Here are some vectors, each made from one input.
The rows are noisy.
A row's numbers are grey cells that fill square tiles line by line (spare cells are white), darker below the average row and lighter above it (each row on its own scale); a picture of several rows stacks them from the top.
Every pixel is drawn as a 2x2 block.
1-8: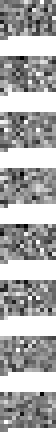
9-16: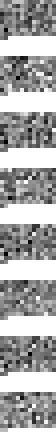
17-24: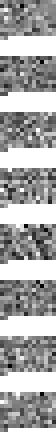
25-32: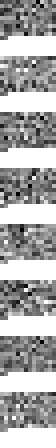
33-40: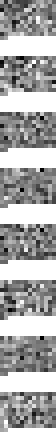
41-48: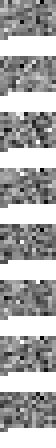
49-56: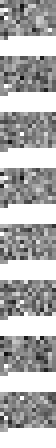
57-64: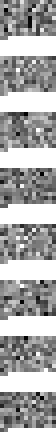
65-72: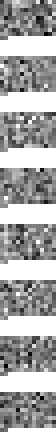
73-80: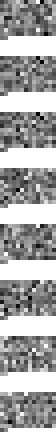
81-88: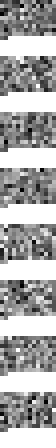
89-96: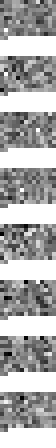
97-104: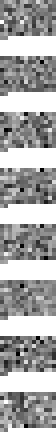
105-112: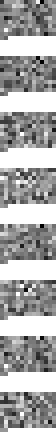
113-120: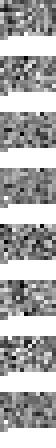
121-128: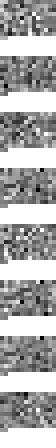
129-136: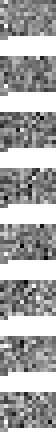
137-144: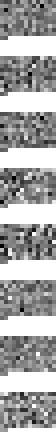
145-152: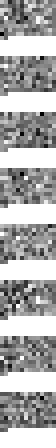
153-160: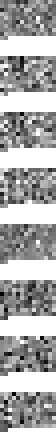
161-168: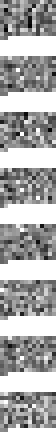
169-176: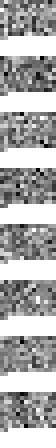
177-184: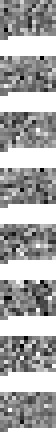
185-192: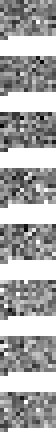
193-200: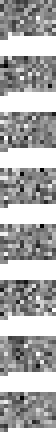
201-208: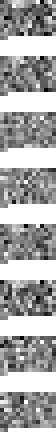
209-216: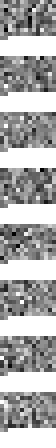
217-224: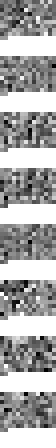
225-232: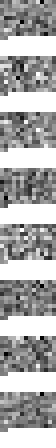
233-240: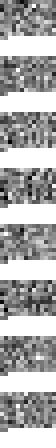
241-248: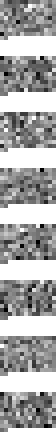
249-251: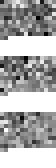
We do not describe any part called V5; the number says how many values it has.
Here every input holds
either a true/false value and a value of V5, or a list of up to three points on a 6-point line.
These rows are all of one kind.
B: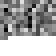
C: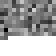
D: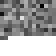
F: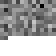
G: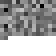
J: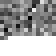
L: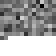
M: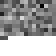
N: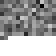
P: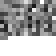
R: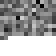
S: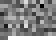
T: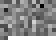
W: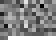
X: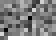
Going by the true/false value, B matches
C, J, P and X.
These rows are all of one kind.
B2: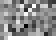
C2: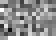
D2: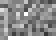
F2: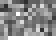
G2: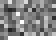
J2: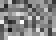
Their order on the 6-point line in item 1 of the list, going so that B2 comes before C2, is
G2, J2, F2, B2, D2, C2.
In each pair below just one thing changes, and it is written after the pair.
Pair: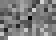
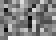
the value of V5
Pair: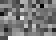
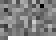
the value of V5
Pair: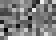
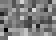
the value of V5
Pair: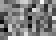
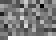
the true/false value
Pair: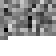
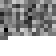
the value of V5
